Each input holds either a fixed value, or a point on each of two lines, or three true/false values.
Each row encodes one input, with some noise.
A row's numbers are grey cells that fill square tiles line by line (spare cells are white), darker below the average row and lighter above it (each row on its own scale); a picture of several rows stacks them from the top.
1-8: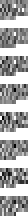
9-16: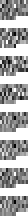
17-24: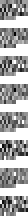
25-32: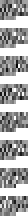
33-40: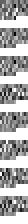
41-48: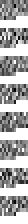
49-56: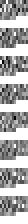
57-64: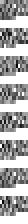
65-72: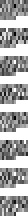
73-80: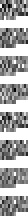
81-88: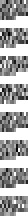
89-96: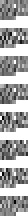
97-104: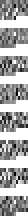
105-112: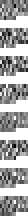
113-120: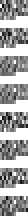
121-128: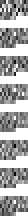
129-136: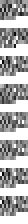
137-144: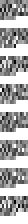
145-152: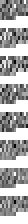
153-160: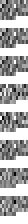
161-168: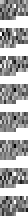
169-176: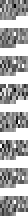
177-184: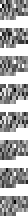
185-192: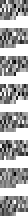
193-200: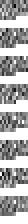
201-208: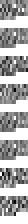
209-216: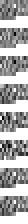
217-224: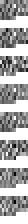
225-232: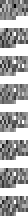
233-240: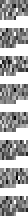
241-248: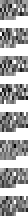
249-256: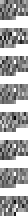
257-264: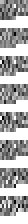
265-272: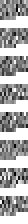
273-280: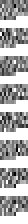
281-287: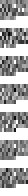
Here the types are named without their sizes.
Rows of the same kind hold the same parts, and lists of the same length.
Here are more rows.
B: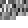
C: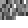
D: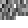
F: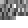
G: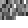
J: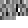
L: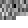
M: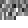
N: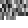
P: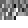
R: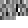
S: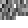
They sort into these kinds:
B, L, M, P
C, D, F, G, N, S
J, R

